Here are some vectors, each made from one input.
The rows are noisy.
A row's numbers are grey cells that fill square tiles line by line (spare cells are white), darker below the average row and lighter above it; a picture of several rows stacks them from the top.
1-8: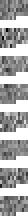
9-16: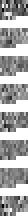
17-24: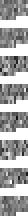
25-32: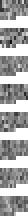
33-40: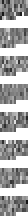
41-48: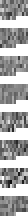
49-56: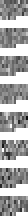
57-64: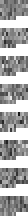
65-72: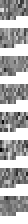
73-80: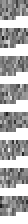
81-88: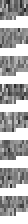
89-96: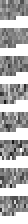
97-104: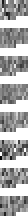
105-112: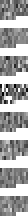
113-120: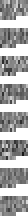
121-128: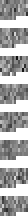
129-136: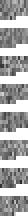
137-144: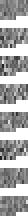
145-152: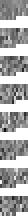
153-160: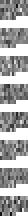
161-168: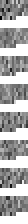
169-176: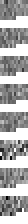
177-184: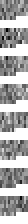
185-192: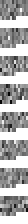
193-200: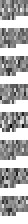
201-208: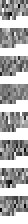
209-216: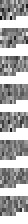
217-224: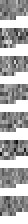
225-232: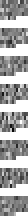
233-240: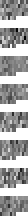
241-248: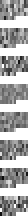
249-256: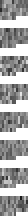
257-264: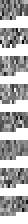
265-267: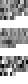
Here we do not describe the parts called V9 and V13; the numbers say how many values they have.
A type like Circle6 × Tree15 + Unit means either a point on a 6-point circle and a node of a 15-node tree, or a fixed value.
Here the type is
(Line8 + V13) × V9 + Line18.
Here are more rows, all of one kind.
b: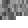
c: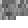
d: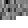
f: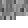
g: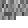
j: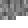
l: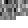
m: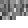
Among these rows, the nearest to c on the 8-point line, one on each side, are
b and m.
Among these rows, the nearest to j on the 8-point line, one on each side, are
f and l.
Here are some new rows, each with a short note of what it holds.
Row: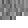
a value of V9 and a value of V13
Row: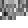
a point on an 8-point line and a value of V9
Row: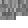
a value of V9 and a value of V13
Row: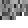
a value of V9 and a value of V13
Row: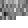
a point on an 8-point line and a value of V9
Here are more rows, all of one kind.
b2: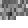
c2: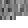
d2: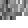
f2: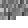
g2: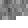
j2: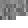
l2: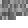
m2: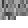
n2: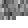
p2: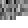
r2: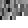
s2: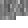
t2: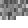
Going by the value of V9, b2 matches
m2 and t2.
